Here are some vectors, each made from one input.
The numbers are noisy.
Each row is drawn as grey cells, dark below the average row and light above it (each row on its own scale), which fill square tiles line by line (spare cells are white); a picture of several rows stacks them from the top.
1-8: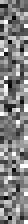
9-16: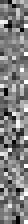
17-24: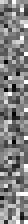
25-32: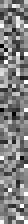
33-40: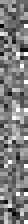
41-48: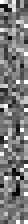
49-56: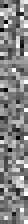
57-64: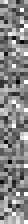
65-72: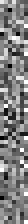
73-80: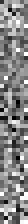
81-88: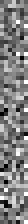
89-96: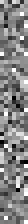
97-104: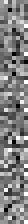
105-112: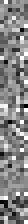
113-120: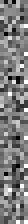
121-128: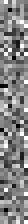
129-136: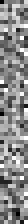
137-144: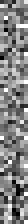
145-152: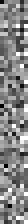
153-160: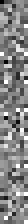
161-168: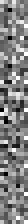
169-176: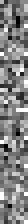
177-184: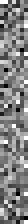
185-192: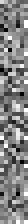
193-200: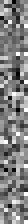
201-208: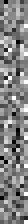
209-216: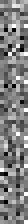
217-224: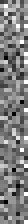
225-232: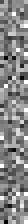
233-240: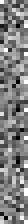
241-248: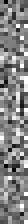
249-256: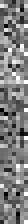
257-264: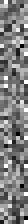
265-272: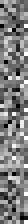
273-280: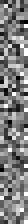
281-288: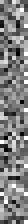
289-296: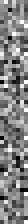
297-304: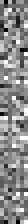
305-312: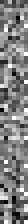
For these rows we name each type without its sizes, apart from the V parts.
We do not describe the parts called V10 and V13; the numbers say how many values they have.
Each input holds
a point on a line, together with either a label, or a value of V10 and a value of V13.
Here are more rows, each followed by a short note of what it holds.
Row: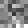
a label and a point on a line
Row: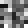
a point on a line, a value of V10 and a value of V13
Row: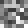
a label and a point on a line
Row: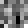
a point on a line, a value of V10 and a value of V13
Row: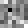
a label and a point on a line
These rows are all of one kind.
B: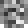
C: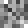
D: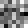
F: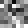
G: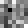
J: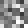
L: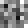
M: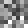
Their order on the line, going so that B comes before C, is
F, J, B, D, G, C, L, M.
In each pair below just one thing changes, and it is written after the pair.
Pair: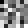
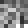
the value of V10
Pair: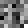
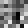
the value of V10
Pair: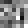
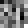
the value of V10
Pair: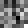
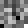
the value of V10
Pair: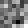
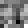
the place on the line
